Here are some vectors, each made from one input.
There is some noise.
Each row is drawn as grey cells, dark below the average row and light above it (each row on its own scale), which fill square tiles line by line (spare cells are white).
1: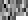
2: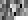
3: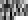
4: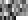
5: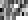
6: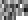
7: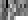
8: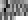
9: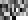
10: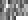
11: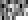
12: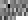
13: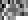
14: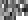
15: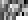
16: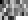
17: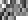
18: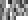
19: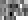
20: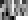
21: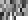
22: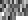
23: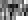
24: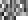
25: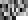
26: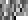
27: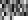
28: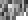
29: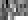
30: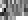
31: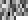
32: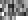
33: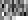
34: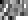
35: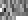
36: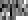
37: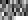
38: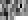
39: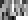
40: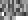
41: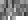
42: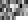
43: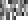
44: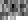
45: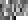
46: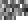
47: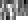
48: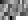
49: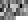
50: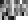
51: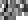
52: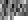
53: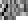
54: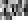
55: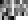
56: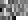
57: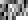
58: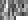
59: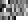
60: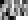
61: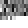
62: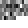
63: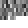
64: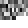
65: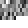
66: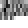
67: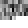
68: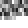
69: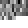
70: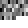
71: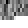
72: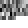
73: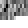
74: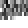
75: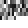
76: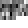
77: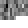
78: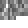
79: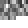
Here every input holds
a list of up to two points on a 7-point line.
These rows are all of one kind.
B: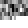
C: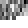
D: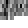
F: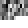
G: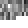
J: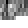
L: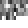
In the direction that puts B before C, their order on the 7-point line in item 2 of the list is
B, G, F, L, D, C, J.
